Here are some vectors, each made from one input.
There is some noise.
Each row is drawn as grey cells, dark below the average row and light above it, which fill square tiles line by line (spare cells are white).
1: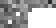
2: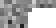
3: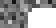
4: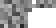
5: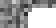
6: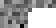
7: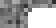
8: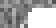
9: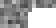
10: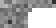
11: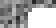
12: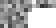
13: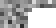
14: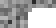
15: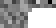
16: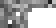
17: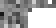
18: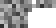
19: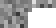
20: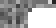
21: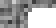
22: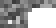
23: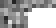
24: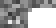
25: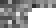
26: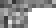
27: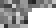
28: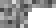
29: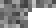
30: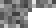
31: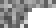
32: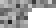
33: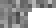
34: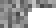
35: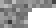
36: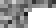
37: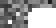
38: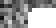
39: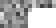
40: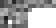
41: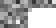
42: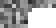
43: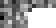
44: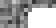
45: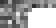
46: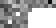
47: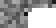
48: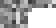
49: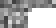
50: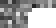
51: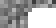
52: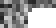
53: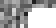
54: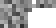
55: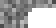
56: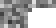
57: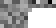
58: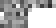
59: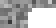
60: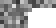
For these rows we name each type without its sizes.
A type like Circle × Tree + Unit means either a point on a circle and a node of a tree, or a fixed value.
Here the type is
Bool × Bool × Bool + Label.
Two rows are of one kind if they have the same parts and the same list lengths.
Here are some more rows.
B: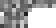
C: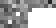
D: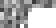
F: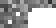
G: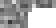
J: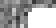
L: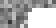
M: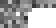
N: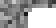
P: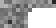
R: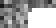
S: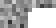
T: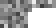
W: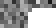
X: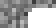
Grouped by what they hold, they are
B, D, G, J, L, N, P, S, T, X
C, F, M, R, W

